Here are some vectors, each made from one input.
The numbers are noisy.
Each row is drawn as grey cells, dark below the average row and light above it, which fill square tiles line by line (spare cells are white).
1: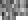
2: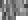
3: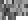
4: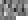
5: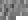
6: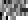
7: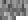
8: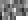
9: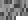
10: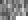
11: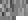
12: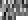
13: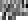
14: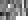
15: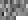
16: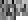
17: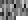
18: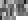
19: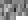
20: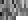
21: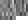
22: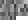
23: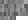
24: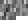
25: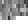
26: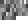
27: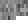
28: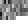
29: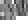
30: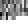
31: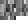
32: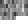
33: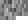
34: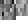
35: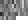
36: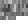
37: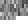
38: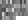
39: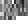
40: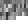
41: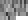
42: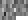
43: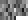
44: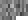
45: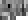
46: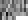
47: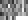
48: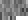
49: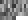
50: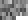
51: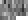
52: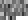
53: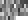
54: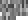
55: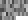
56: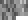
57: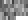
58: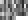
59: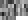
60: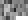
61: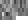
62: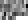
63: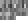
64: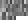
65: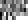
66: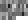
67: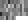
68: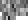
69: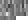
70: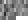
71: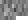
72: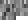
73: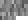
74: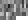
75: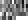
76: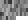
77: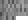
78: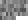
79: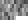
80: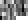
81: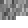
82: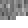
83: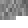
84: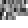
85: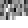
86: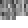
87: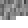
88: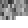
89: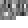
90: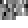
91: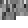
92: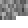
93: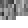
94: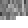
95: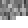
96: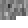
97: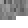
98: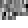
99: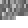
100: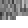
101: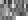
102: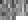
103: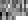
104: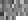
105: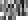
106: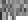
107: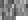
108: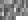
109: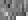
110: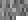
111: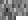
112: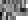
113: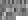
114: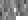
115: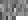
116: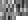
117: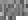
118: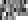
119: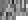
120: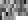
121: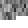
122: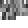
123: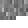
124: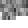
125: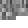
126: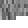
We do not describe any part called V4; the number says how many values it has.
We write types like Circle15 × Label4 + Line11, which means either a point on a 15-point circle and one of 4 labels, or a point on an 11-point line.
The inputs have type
List2(Bool × Line5) × V4.
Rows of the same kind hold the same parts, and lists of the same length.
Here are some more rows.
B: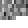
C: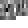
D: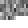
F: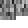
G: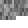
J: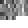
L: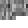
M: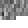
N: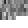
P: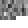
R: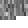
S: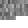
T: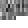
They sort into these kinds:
B, D, F, J, N, P, R
C, M, T
G, L, S

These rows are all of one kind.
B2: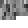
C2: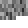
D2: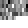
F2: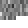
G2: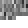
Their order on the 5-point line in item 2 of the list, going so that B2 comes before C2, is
B2, C2, D2, G2, F2.
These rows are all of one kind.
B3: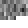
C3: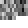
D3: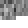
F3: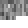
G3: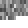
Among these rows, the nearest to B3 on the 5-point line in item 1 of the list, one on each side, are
D3 and F3.
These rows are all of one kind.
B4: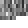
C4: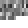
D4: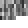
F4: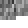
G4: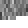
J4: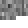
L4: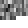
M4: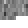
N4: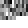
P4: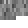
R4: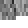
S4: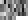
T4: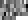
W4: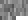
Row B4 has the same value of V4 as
C4, D4, M4 and R4.
